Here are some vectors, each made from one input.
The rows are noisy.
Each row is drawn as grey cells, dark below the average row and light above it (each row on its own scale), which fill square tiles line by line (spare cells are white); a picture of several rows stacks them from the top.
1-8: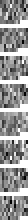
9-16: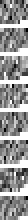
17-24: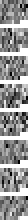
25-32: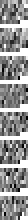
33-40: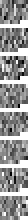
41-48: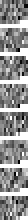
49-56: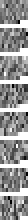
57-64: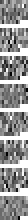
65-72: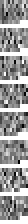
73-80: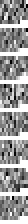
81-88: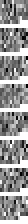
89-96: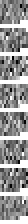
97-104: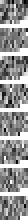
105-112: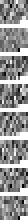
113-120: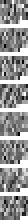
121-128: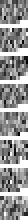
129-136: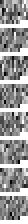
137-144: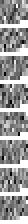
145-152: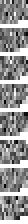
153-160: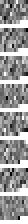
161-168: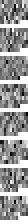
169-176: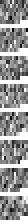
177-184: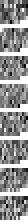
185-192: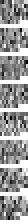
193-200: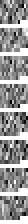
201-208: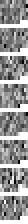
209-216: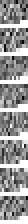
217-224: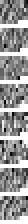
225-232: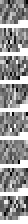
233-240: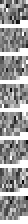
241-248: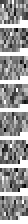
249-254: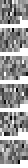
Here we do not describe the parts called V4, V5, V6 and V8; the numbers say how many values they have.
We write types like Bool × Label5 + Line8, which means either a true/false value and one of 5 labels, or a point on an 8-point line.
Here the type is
(Bool × Label7 × Label7 × Line9 + V5 × V6 × V8) × V4.
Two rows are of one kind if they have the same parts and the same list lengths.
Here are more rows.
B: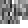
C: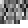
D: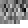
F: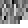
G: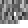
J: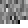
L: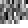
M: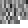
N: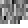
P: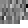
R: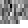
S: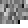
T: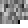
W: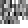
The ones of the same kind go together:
B, C, D, J, M, P, R, S, T, W
F, G, L, N

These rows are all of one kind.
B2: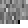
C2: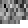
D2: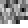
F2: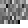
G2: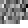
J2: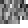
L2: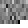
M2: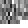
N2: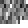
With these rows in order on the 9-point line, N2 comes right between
B2 and D2.
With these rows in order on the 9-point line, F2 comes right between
C2 and J2.
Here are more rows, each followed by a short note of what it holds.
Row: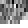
a value of V4, a value of V5, a value of V6 and a value of V8
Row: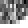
a value of V4, a value of V5, a value of V6 and a value of V8
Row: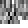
two labels (each one of 7), a point on a 9-point line, a true/false value and a value of V4
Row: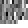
a value of V4, a value of V5, a value of V6 and a value of V8
